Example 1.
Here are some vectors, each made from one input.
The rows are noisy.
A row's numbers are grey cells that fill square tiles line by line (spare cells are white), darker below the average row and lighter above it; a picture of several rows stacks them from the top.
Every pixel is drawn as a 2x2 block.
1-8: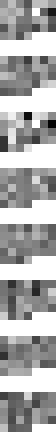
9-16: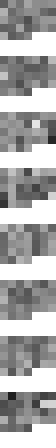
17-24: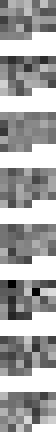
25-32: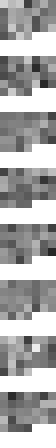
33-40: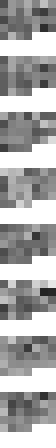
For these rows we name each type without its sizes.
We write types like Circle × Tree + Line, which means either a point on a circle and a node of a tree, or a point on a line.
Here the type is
Bool × Label.
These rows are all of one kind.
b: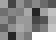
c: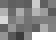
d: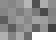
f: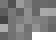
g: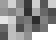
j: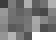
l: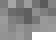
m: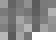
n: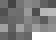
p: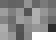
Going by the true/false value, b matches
f and n.
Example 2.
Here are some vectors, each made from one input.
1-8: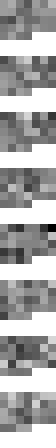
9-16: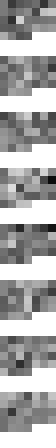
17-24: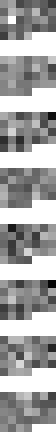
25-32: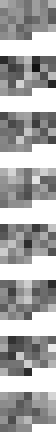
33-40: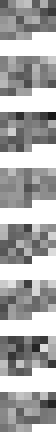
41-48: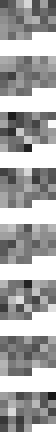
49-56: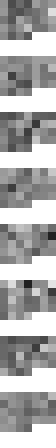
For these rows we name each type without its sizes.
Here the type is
List(Line).
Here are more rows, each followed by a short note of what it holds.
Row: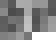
a list of one item
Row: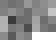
a list of two items
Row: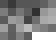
a list of two items
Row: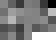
the empty list
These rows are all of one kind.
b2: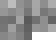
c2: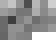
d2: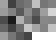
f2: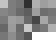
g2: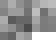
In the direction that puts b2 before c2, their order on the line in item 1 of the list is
g2, b2, c2, d2, f2.
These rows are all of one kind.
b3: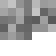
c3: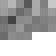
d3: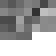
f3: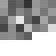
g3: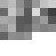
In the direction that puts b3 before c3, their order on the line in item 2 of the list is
d3, f3, g3, b3, c3.
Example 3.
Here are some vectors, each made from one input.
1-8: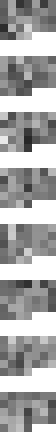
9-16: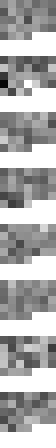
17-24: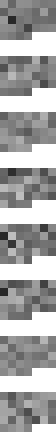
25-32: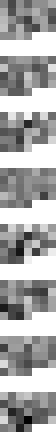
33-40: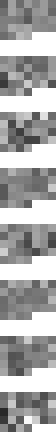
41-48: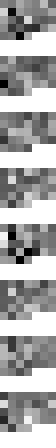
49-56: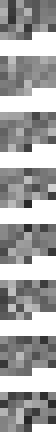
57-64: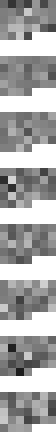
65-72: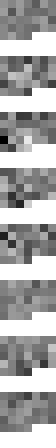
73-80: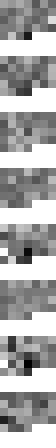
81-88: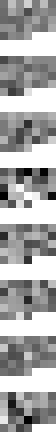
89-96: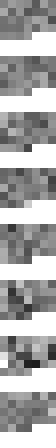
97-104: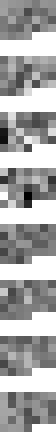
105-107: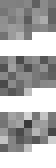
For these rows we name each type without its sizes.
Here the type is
Bool × Bool × Bool + Circle.
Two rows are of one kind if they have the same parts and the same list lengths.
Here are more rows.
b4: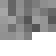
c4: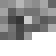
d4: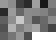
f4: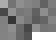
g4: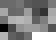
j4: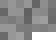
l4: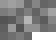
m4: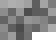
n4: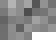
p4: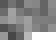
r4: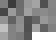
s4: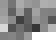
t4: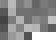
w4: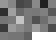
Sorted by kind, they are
b4, j4, m4, n4, s4, t4
c4, d4, f4, g4, l4, p4, r4, w4

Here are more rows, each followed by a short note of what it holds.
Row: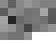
three true/false values
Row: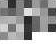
a point on a circle
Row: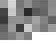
a point on a circle
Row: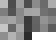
a point on a circle
